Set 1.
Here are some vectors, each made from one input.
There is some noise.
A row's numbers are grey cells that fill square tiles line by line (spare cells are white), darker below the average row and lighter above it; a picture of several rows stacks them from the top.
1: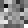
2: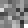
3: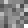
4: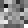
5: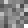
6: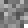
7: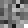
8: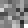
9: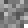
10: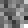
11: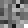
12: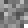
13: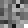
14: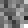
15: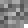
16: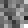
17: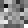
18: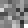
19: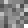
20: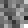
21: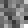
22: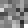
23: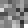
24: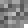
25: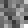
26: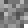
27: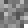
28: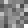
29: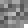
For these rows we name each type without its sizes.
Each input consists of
a node of a tree.
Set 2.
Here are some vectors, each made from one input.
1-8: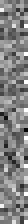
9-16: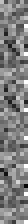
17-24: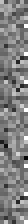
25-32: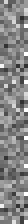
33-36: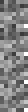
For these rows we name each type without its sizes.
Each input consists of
a node of a tree.
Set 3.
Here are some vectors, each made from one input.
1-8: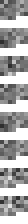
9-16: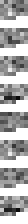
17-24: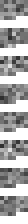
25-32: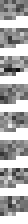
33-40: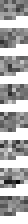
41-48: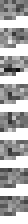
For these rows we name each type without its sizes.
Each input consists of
a point on a line.
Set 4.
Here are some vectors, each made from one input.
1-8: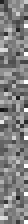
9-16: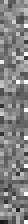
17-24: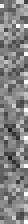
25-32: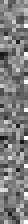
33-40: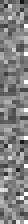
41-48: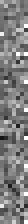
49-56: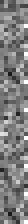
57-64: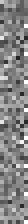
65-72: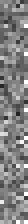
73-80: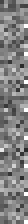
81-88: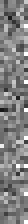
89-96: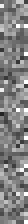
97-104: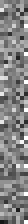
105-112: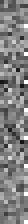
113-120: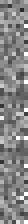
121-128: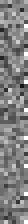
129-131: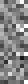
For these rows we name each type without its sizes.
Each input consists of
a node of a tree.
